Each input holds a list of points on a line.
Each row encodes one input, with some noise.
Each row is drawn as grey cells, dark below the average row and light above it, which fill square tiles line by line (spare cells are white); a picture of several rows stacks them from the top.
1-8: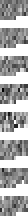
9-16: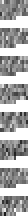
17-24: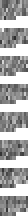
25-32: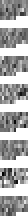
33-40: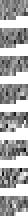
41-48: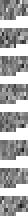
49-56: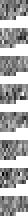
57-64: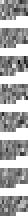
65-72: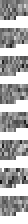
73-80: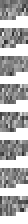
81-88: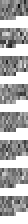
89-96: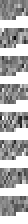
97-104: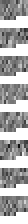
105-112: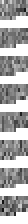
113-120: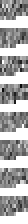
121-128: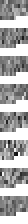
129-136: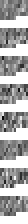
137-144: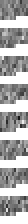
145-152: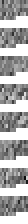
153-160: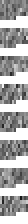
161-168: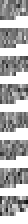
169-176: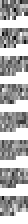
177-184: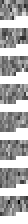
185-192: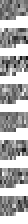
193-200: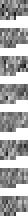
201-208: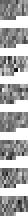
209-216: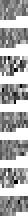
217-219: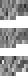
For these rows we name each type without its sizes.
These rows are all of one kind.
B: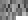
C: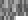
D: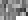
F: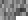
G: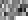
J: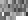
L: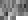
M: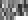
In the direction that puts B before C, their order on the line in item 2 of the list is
D, B, J, G, F, M, C, L.
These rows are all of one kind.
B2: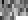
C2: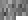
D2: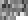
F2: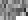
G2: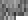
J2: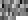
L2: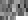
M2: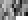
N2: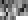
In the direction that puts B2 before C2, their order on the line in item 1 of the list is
B2, J2, L2, G2, C2, M2, N2, F2, D2.
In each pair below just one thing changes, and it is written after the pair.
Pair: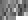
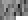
the place on the line in item 2 of the list
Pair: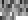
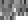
the place on the line in item 2 of the list
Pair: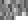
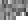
the place on the line in item 1 of the list
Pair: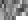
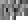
the place on the line in item 1 of the list
